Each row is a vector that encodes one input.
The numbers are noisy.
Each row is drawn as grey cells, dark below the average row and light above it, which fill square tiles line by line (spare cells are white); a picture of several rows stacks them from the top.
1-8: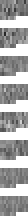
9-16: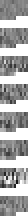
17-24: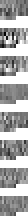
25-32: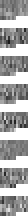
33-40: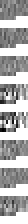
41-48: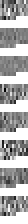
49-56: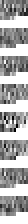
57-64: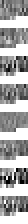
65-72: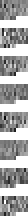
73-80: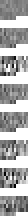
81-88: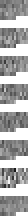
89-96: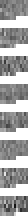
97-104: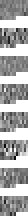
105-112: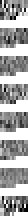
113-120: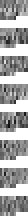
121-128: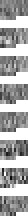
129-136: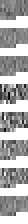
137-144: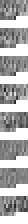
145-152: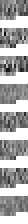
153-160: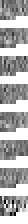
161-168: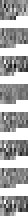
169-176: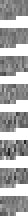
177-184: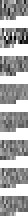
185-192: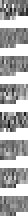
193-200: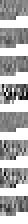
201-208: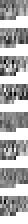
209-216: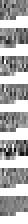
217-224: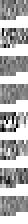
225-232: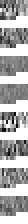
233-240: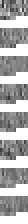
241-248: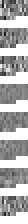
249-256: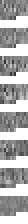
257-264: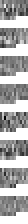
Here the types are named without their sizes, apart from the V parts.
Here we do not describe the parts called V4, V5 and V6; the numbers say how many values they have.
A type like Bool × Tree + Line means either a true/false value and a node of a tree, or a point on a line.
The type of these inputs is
Label × (Label + Tree × V4 × V5 × V6).
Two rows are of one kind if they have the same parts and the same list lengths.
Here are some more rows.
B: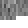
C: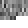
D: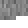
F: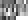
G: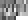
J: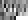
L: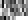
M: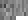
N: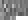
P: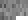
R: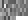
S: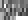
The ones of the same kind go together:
B, L, M, P
C, D, F, G, J, N, R, S

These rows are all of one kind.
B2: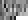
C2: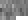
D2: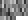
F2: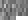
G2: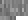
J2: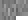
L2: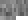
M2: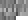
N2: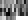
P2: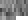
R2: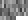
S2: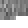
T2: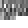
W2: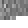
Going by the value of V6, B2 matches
D2, J2 and T2.
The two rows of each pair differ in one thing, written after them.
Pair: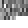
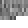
the label
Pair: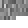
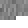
the value of V6
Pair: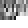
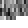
the value of V5
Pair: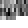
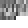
the value of V6
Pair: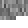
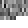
the label
